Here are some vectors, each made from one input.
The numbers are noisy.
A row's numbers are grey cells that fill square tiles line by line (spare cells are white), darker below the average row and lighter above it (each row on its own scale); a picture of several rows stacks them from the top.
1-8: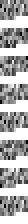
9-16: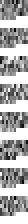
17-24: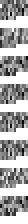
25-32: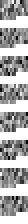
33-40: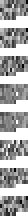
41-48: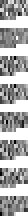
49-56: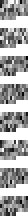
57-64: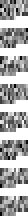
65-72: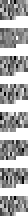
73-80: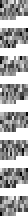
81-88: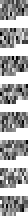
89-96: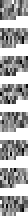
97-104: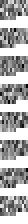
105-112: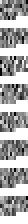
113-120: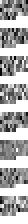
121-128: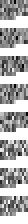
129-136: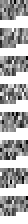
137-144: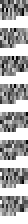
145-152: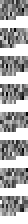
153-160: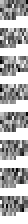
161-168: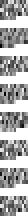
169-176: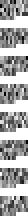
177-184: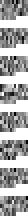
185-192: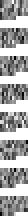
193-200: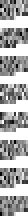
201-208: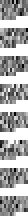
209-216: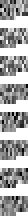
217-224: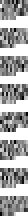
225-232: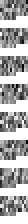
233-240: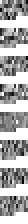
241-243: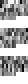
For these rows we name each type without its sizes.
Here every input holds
either a label and a true/false value, or a list of points on a line.
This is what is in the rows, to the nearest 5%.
About 45% of them hold a label and a true/false value. The rest are lists of points on a line.
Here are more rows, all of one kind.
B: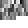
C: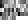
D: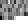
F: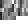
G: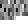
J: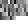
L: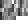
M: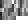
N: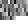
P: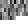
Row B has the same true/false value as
C, F, L and M.
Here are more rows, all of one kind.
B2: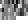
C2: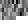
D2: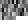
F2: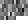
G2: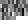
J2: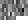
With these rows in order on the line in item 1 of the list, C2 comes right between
B2 and D2.
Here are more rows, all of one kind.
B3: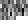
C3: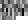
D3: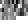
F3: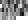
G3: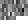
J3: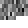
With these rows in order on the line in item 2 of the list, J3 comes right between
D3 and G3.
